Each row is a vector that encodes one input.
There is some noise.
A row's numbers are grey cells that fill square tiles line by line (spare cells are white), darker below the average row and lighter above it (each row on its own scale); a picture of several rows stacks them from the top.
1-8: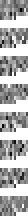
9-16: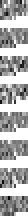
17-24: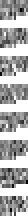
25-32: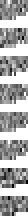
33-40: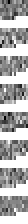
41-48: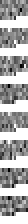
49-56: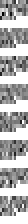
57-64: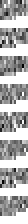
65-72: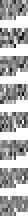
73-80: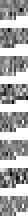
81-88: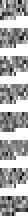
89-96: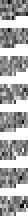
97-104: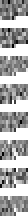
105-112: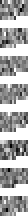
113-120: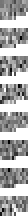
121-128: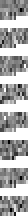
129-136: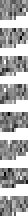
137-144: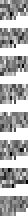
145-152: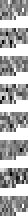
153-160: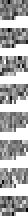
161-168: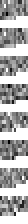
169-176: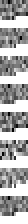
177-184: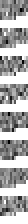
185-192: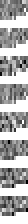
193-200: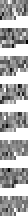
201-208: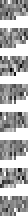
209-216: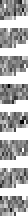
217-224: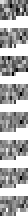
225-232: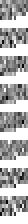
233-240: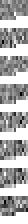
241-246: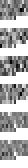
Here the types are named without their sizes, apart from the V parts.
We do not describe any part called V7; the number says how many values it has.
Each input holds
either a point on a line, or a list of items, each a true/false value and a value of V7.
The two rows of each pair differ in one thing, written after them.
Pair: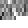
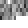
the true/false value in item 1 of the list
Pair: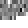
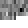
the value of V7 in item 1 of the list
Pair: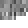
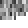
the true/false value in item 1 of the list
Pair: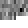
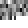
the value of V7 in item 1 of the list
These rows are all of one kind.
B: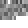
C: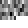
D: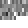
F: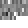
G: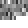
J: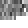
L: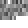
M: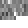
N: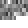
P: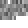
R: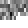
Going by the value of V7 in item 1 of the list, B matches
D, F, L and P.
